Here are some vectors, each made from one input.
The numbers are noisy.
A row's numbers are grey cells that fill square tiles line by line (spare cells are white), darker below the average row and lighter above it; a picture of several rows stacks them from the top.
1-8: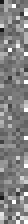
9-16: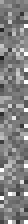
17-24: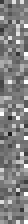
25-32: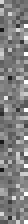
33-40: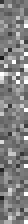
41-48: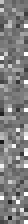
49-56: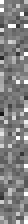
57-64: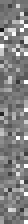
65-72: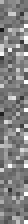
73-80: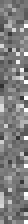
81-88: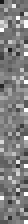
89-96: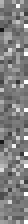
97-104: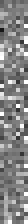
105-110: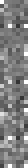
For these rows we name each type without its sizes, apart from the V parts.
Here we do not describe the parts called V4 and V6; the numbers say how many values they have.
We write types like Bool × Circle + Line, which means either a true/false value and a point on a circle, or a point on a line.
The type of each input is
Label × (Line + V4) + V6.
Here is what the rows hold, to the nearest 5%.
About 75% of them hold a label, together with either a point on a line, or a value of V4. The rest hold a value of V6.
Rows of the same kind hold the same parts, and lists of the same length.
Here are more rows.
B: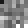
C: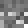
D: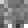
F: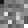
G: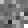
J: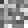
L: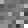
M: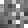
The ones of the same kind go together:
B, G, M
C, F, L
D, J

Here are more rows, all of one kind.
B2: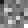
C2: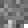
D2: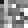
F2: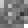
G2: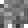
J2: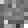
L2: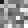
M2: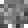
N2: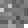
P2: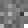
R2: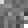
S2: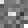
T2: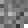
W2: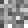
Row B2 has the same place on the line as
M2, P2 and T2.
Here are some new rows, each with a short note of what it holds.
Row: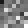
a label and a point on a line
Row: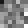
a label and a value of V4
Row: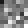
a label and a point on a line
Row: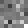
a value of V6
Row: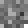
a label and a point on a line
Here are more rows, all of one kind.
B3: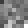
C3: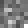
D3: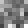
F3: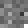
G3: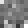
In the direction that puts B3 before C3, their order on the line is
D3, B3, F3, C3, G3.
